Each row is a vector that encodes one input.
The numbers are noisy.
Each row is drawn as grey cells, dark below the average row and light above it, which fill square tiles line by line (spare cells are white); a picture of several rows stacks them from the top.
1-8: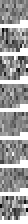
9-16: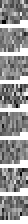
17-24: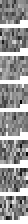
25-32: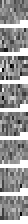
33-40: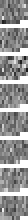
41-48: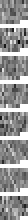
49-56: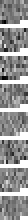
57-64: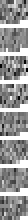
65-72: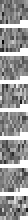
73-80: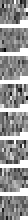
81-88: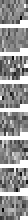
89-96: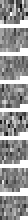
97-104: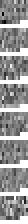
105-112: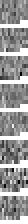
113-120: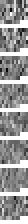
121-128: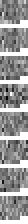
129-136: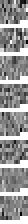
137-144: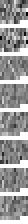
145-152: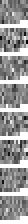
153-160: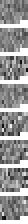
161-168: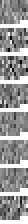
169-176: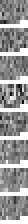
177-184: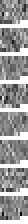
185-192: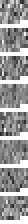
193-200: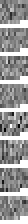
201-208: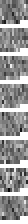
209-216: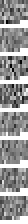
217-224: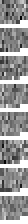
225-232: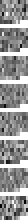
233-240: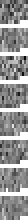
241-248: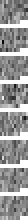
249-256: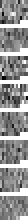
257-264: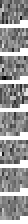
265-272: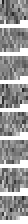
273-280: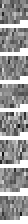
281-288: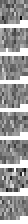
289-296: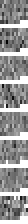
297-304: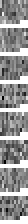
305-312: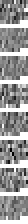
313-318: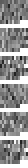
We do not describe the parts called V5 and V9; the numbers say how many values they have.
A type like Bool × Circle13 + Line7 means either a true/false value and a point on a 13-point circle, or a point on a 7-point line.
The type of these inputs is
(Bool × Bool × Bool + V5) × (Line7 + V9) + Tree11.
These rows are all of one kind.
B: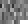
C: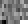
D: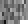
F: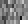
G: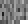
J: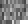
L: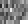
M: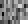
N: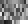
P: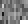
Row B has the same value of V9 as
F, J and N.
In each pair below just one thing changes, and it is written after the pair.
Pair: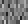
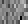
the value of V5
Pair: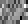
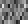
the value of V5
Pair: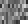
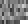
the place on the 7-point line
